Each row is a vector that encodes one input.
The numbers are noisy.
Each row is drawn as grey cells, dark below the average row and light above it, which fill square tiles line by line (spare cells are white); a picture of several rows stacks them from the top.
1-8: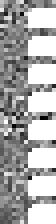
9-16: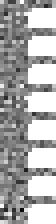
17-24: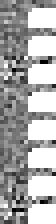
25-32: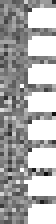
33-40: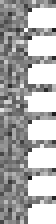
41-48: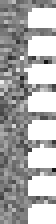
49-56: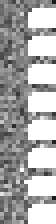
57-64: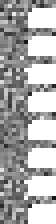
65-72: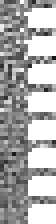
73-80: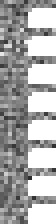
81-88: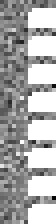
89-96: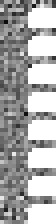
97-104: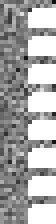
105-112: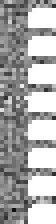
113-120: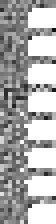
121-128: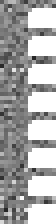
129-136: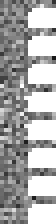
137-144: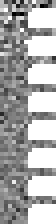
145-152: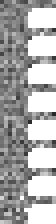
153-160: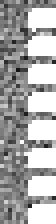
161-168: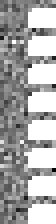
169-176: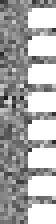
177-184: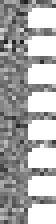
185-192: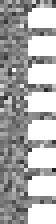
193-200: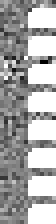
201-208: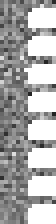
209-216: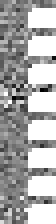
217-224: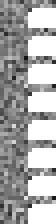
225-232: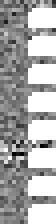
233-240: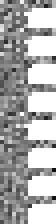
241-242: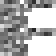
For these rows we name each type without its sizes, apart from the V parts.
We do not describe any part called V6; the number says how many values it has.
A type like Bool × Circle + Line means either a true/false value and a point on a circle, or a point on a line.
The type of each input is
List(Line × V6).
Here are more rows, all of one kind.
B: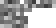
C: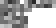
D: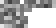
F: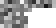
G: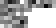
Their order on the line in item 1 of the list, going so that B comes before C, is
D, B, F, C, G.
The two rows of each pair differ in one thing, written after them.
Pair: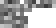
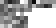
the place on the line in item 1 of the list
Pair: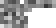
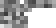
the value of V6 in item 1 of the list
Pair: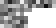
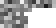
the value of V6 in item 1 of the list
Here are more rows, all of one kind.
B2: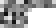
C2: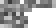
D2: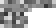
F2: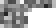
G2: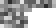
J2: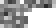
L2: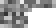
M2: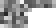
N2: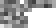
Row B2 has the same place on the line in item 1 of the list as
D2, J2 and L2.
